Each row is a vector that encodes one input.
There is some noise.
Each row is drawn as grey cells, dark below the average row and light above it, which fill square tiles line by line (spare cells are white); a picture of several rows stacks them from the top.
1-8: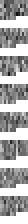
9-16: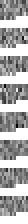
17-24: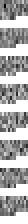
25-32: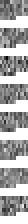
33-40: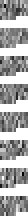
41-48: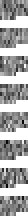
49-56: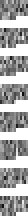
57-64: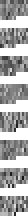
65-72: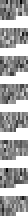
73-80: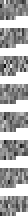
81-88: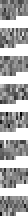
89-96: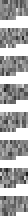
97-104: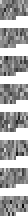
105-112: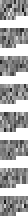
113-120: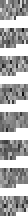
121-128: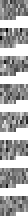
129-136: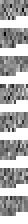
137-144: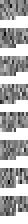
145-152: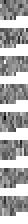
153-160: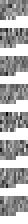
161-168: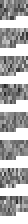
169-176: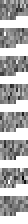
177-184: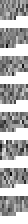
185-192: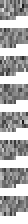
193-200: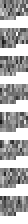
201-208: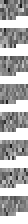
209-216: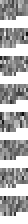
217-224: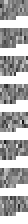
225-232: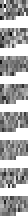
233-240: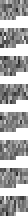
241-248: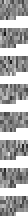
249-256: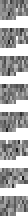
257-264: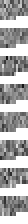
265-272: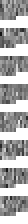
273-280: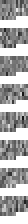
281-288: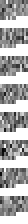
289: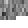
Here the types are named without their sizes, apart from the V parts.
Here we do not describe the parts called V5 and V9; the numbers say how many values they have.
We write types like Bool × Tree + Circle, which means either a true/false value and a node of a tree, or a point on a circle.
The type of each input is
(Circle + Tree) × (Line + V5) + V9.
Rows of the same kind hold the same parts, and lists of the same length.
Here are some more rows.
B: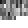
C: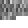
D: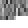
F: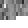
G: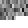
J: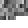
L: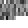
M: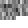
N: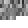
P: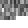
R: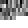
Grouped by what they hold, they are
B, D, P
C
F, L, N
G, M
J, R

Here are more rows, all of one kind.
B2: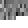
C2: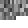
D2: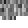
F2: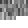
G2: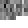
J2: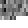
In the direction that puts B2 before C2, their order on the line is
G2, D2, J2, F2, B2, C2.
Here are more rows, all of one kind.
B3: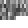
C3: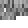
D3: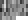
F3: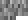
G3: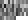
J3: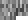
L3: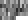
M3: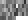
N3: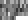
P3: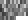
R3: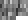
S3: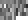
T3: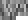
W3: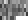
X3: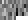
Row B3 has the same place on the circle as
G3, L3, N3 and R3.
